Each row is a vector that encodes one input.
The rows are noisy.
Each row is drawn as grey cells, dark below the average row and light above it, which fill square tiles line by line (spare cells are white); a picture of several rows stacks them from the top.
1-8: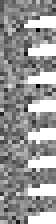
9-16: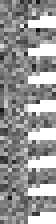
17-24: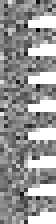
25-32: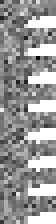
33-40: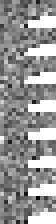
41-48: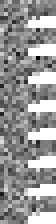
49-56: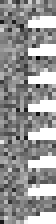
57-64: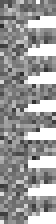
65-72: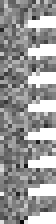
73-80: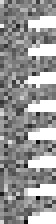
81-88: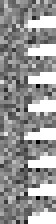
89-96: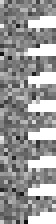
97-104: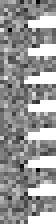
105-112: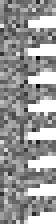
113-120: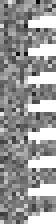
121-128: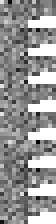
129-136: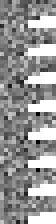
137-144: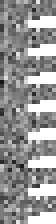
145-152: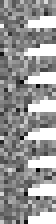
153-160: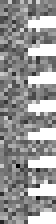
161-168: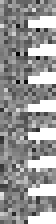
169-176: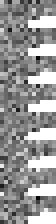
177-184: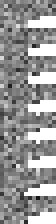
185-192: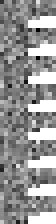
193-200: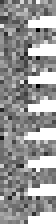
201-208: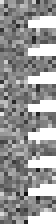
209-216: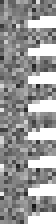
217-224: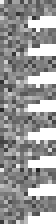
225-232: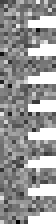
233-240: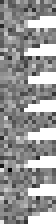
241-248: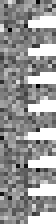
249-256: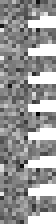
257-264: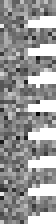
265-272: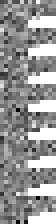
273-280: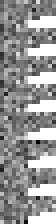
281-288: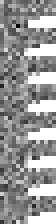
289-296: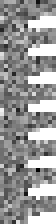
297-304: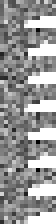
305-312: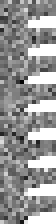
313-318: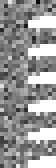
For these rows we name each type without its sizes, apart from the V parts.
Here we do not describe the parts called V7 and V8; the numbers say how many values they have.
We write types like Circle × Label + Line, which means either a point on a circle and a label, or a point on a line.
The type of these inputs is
(Bool × V7 + Tree) × (Circle + V8).
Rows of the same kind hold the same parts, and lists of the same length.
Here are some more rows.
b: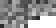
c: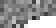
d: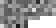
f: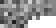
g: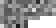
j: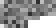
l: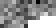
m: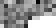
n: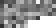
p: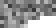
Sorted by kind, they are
b, l
c, n, p
d, g, j, m
f

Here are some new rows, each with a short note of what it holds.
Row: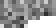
a true/false value, a value of V7 and a value of V8
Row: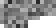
a point on a circle, a true/false value and a value of V7
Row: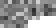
a true/false value, a value of V7 and a value of V8
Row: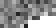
a point on a circle and a node of a tree
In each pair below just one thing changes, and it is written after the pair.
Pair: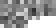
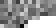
the value of V8
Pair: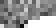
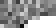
the value of V7
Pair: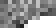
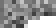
the value of V8
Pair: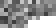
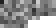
the value of V8
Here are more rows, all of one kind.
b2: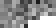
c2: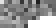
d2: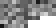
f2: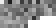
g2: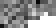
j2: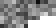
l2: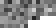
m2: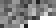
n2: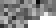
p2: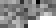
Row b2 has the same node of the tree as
c2, f2 and p2.
